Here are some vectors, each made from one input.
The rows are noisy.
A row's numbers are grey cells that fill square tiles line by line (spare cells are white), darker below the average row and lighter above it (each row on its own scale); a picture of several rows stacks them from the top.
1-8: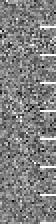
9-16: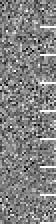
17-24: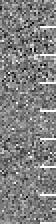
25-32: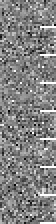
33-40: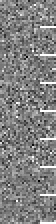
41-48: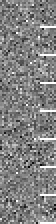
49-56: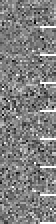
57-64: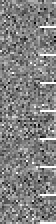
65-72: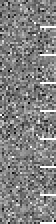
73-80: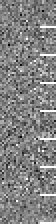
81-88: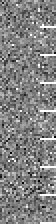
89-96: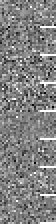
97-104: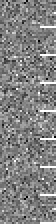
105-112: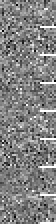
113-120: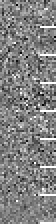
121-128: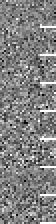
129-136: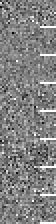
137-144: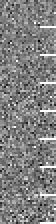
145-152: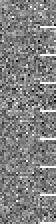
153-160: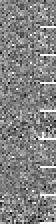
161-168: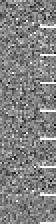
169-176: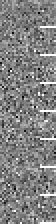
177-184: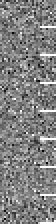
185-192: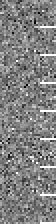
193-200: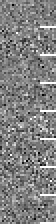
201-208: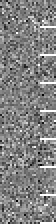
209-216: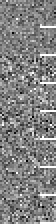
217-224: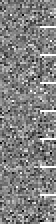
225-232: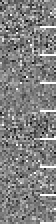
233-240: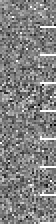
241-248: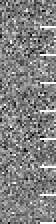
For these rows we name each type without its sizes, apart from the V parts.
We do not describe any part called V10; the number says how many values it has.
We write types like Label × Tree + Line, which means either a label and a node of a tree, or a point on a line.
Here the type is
Line + Tree × (Tree + V10).
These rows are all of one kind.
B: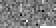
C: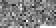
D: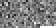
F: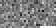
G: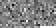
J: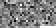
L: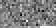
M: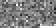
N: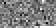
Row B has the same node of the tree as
G and L.
